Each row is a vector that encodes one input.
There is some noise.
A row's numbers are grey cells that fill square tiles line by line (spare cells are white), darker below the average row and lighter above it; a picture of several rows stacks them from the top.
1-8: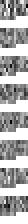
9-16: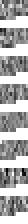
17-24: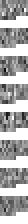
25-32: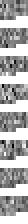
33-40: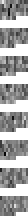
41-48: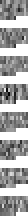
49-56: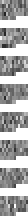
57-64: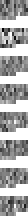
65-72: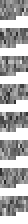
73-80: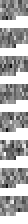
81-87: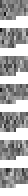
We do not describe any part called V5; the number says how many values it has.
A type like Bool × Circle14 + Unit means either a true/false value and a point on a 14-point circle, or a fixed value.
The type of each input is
Bool × Bool × Bool + List2(Line4) × V5.
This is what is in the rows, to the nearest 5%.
About 35% of them hold three true/false values. The rest hold a value of V5, together with a list of up to two points on a 4-point line.
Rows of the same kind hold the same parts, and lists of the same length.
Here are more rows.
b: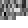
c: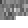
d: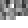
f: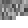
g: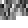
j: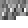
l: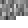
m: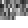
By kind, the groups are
b, j, l
c
d, f
g, m

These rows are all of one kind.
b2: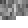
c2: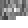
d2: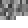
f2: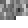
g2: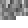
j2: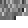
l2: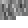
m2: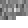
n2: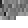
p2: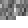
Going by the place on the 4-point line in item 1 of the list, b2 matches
f2, g2, j2 and n2.
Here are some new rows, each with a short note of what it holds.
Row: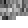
a value of V5, together with a list of one item
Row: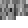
three true/false values
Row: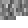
a value of V5, together with a list of two items
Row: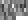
a value of V5, together with a list of two items
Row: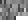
a value of V5, together with a list of two items
